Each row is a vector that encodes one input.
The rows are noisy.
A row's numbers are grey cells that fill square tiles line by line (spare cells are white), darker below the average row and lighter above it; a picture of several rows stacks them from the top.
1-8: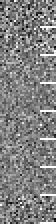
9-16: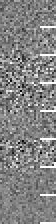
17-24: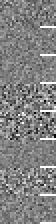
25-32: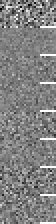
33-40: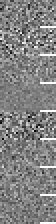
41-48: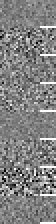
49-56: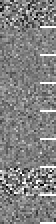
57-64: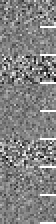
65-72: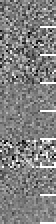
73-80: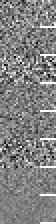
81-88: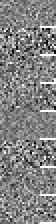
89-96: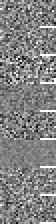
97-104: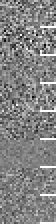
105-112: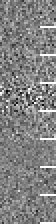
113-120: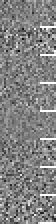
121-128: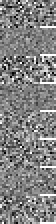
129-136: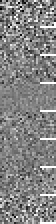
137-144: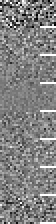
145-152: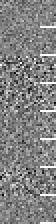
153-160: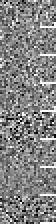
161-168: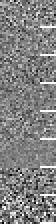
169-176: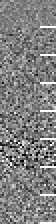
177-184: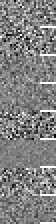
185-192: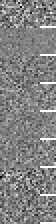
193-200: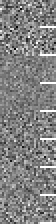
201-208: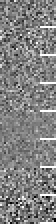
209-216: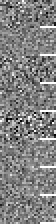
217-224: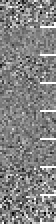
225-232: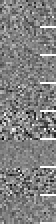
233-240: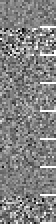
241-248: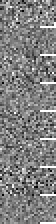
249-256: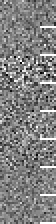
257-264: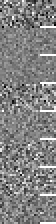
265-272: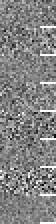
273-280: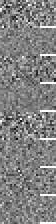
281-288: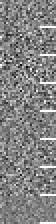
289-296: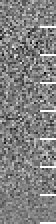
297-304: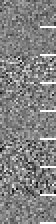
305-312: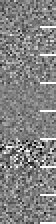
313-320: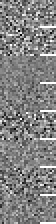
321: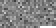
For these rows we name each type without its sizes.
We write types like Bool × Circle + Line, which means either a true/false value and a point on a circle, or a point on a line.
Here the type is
Line × Line × Line × (Tree + Unit).
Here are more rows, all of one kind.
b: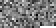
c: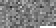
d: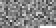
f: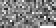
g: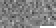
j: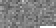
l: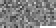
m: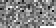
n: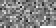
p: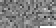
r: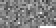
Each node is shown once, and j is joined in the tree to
b and g.
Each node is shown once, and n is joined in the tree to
b and f.
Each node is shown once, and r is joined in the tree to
g.
